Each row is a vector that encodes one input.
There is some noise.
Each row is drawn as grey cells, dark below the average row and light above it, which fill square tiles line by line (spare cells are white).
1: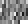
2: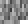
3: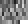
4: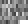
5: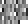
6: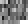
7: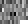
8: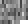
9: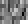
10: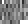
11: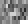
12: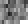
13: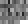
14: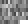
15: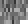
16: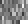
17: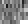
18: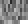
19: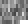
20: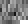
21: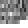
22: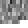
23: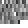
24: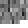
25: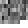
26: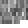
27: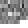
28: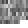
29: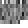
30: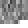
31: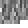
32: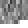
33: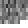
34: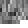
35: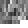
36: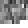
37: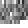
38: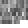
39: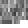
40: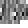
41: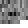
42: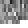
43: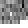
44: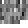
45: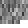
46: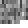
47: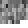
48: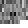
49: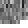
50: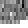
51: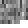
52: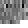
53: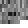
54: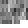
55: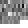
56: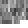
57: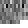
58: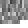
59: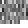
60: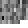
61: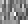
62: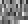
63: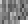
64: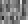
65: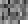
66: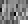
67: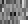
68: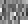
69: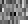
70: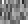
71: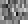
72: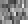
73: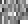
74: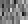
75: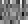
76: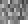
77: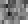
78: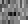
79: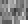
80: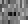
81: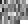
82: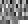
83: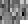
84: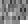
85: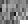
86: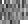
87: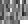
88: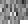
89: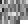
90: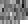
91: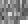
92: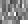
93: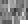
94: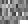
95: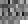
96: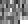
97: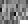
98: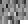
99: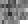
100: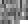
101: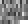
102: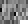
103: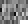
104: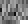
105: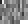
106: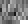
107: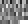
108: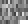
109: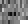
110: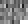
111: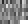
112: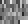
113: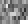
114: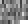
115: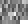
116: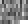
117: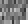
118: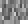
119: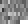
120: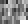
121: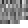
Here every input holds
three true/false values, together with either a fixed value, or a point on a 3-point line and a point on a 7-point line.
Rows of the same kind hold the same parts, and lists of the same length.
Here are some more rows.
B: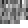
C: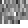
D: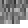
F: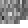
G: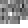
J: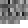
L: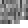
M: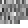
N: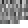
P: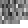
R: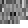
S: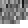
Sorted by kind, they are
B, L, N, R
C, D, F, G, J, M, P, S

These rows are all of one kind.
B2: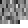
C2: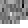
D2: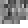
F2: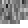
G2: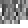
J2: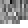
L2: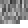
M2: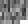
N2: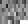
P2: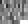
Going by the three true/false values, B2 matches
N2 and P2.
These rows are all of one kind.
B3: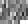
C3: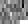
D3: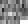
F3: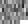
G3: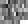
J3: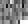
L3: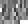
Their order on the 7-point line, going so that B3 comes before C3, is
B3, D3, J3, C3, F3, L3, G3.
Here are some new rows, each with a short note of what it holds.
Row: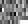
three true/false values
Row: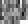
a point on a 3-point line, a point on a 7-point line and three true/false values
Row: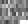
three true/false values
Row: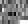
three true/false values
